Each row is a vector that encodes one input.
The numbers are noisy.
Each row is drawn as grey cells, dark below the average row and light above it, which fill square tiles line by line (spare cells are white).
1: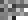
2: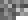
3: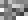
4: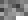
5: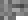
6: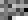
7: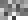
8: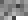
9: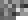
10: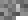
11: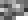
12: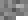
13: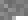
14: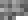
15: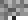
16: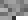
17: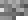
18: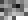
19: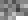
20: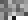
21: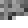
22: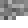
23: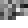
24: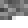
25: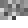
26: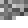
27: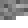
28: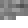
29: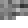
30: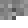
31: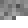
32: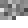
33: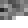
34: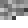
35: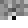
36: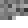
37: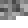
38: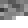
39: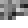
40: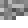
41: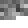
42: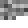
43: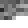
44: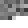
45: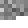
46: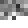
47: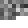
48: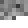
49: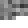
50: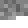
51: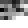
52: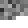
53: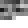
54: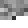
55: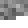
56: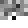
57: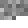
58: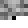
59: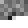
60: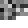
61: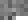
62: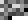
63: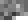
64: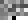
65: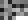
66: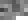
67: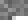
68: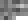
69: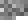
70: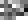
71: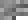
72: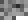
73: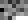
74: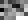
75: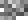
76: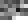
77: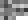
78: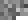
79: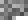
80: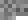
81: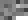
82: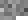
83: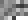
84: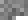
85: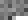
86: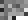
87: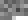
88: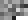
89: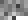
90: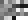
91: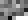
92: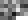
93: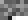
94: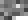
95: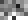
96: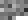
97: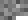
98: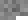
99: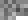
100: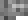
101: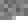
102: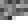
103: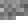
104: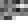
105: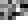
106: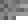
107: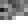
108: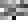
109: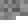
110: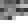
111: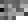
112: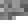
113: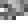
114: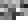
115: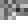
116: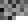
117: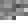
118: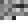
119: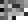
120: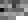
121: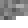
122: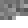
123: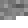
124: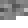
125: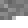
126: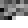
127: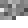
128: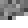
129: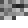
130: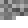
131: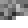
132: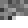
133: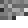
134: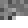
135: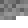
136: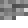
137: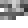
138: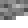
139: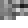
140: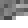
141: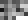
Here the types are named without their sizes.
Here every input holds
a list of points on a line.
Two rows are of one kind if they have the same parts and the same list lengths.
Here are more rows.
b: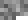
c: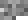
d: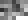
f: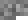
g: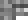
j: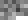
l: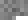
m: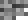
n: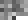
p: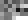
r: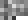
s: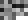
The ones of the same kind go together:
b, f, n
c, d, g, j, l, m, p, s
r

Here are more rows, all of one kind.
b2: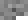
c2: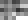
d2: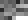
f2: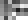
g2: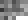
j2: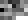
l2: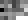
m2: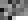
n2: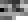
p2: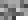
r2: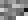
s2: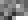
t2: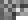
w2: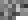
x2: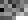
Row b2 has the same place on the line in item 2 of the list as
j2, m2, n2 and r2.
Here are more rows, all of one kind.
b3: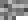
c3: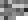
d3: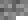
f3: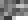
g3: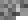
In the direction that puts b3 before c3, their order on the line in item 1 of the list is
b3, c3, g3, d3, f3.
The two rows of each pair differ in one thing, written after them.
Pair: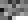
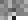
the place on the line in item 1 of the list
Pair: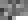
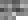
the place on the line in item 2 of the list
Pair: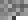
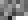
the place on the line in item 1 of the list
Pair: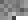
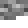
the place on the line in item 2 of the list
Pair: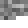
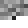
the place on the line in item 2 of the list
